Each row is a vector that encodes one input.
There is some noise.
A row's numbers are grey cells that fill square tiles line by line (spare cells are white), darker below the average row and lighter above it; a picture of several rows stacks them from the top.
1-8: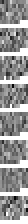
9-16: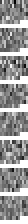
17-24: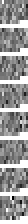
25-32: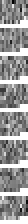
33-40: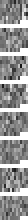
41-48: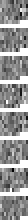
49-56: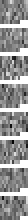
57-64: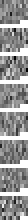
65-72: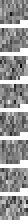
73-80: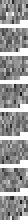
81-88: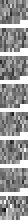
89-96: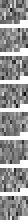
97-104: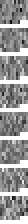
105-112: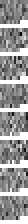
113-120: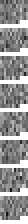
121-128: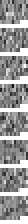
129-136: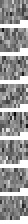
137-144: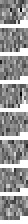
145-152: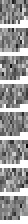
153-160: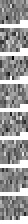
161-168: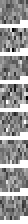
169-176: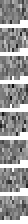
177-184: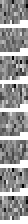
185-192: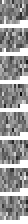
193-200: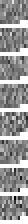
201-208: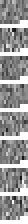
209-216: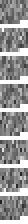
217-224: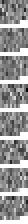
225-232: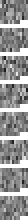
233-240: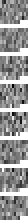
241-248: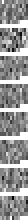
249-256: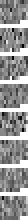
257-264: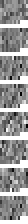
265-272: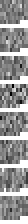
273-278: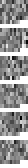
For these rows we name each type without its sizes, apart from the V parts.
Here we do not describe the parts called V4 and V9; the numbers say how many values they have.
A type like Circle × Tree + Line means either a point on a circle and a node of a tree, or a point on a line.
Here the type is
(Line + V9) × (Tree + V4).
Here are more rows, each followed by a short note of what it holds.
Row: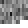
a node of a tree and a value of V9
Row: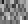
a point on a line and a node of a tree
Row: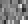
a node of a tree and a value of V9
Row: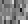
a point on a line and a node of a tree
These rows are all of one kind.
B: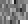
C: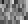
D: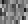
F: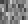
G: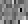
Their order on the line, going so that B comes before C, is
G, B, C, F, D.
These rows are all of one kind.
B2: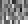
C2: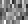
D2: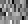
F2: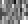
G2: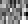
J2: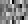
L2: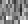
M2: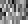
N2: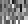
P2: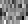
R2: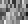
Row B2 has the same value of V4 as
D2, J2, M2 and N2.
